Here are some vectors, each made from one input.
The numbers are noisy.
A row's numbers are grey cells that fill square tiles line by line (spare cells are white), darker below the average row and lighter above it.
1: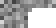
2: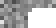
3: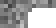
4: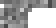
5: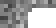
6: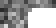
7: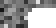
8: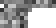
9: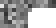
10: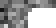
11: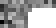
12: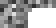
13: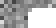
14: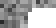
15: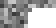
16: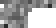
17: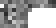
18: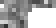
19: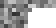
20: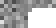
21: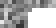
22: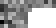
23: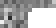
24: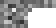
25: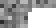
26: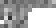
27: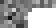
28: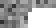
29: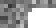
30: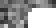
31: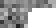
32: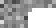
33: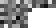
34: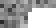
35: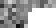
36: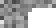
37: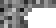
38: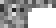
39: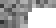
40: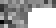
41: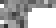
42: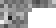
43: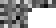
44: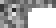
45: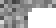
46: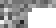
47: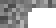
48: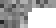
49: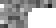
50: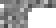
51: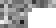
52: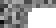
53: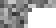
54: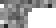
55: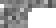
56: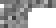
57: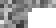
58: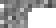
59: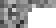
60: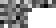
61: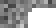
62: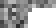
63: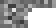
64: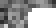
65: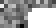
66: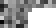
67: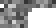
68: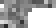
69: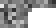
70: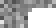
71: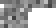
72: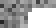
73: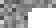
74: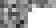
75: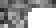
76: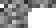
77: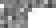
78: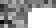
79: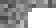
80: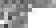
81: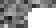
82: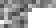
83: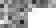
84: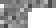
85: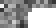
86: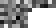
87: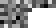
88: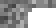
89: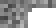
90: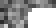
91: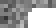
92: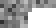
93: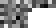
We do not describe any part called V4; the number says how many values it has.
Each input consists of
a list of up to two items, each a true/false value and a value of V4.
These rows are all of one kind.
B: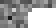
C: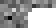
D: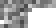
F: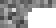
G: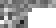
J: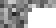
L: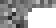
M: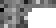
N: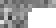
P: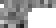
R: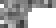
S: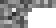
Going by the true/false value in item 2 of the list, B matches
C and N.
